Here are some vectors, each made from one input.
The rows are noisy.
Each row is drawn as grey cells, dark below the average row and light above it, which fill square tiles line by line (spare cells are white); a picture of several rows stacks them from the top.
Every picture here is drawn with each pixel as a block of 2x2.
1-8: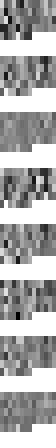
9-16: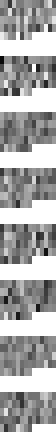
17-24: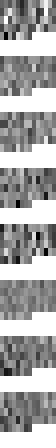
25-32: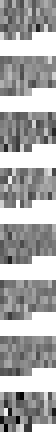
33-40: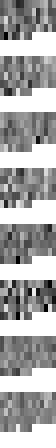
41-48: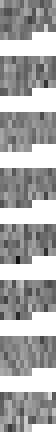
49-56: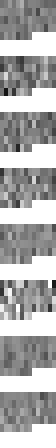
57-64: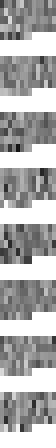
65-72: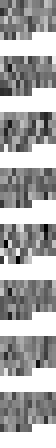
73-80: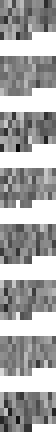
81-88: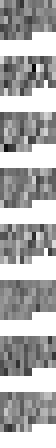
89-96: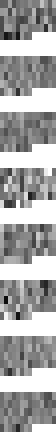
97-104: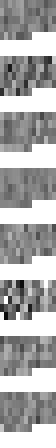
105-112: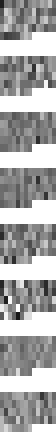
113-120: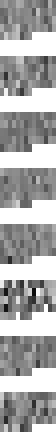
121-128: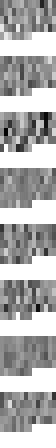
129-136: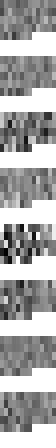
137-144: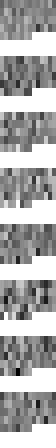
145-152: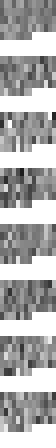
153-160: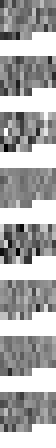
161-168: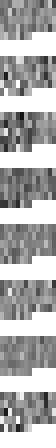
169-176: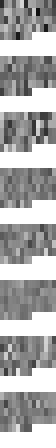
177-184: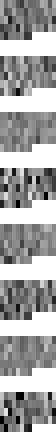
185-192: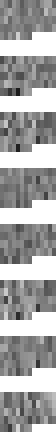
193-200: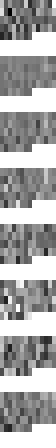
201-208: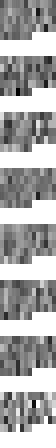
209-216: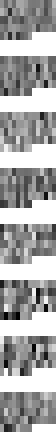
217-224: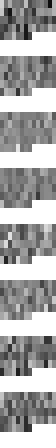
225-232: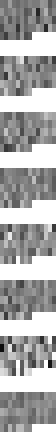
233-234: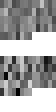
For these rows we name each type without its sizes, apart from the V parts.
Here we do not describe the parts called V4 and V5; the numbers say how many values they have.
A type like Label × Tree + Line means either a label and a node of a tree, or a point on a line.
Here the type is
Circle + (Line + V5) × V4.
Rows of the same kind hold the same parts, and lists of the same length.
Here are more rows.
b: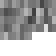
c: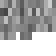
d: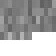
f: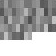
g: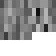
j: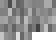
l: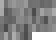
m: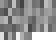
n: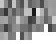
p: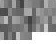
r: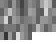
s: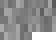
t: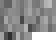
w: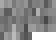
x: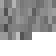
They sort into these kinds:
b, m, p, t
c, g, l, r, s, w, x
d, f, j, n

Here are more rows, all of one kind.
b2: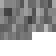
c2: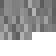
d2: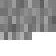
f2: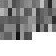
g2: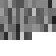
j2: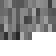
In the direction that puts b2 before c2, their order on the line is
b2, j2, c2, f2, g2, d2.
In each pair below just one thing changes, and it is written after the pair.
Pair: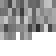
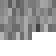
the value of V5
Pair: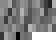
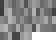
the value of V5
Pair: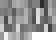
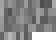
the value of V5
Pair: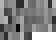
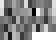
the value of V4
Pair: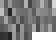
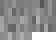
the value of V4
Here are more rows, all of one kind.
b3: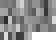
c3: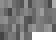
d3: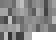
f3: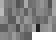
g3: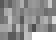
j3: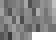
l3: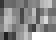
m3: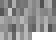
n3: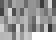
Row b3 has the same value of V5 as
f3 and g3.
